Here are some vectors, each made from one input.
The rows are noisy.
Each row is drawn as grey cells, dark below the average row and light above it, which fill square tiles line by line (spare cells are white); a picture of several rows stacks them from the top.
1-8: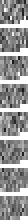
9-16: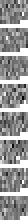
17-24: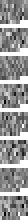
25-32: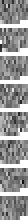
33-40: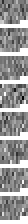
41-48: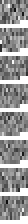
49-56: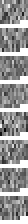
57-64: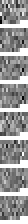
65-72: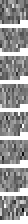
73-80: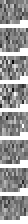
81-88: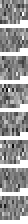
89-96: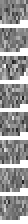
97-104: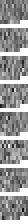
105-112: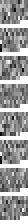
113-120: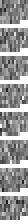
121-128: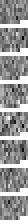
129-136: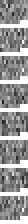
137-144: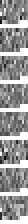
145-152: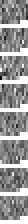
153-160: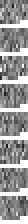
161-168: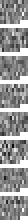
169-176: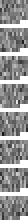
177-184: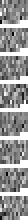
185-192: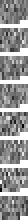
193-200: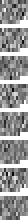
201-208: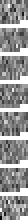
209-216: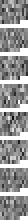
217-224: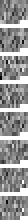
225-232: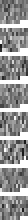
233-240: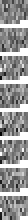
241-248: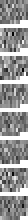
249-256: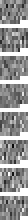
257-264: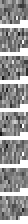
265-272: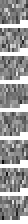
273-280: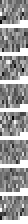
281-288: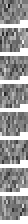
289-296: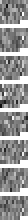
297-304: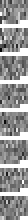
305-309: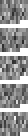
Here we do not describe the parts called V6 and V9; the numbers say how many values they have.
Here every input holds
a point on an 8-point line, together with either a point on a 13-point line and a value of V9, or a value of V6.
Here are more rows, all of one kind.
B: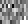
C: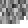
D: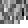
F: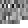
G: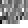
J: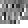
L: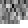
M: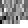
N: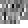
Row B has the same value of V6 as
C and D.
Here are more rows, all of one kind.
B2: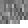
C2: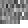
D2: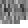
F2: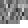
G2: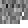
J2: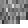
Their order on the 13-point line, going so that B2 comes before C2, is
D2, J2, B2, F2, C2, G2.
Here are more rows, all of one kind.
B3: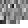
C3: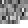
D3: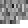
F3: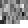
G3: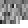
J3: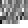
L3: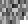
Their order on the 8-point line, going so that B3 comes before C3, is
B3, G3, D3, L3, C3, J3, F3.
